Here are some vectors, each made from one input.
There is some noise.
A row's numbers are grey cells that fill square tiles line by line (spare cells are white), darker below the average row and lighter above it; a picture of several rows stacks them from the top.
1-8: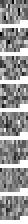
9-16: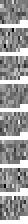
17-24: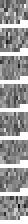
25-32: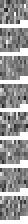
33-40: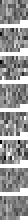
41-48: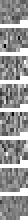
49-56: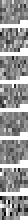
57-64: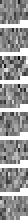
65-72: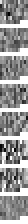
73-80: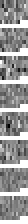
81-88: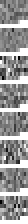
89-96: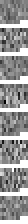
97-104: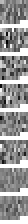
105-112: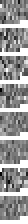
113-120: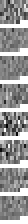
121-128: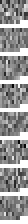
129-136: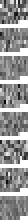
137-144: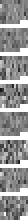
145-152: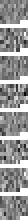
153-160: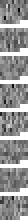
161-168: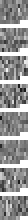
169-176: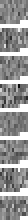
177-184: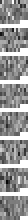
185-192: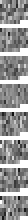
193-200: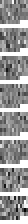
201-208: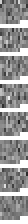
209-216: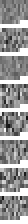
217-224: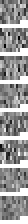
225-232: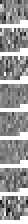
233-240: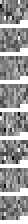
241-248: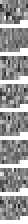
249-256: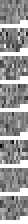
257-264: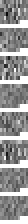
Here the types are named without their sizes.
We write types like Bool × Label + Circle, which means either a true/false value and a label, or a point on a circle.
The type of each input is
(Bool × Bool × Bool × Bool + Tree) × (Tree + Unit) + Line.
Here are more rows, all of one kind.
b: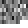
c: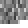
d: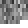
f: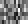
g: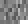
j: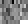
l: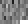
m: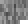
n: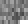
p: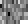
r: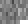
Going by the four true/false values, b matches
d, f, g and r.
